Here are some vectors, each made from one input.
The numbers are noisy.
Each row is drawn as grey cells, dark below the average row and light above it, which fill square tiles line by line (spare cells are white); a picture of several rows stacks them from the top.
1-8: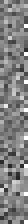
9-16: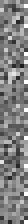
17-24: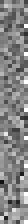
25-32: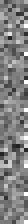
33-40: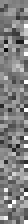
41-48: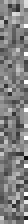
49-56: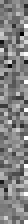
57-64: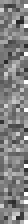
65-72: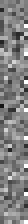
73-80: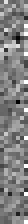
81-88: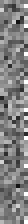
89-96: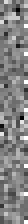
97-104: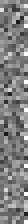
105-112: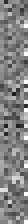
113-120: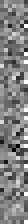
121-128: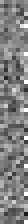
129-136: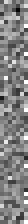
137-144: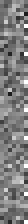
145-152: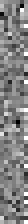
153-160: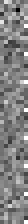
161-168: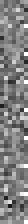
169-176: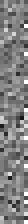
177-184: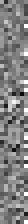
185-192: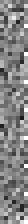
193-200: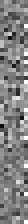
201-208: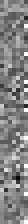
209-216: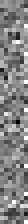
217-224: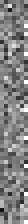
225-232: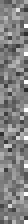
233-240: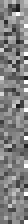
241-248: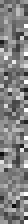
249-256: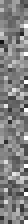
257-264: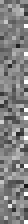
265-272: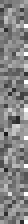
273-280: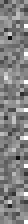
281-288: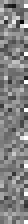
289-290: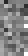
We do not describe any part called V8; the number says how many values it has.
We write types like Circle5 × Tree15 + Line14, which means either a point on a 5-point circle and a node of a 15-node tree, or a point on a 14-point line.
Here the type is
Bool × (Line6 + Line7) × Tree10 + V8.
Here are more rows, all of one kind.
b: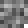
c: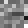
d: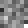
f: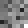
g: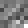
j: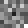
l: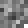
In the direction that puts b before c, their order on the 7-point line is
f, g, d, l, b, c, j.
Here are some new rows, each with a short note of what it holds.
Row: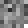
a point on a 6-point line, a node of a 10-node tree and a true/false value
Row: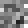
a value of V8
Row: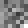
a point on a 6-point line, a node of a 10-node tree and a true/false value
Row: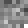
a point on a 6-point line, a node of a 10-node tree and a true/false value
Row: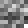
a point on a 7-point line, a node of a 10-node tree and a true/false value
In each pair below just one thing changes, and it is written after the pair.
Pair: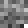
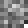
the true/false value
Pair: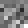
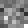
the true/false value
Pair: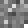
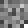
the place on the 7-point line
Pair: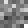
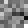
the node of the tree
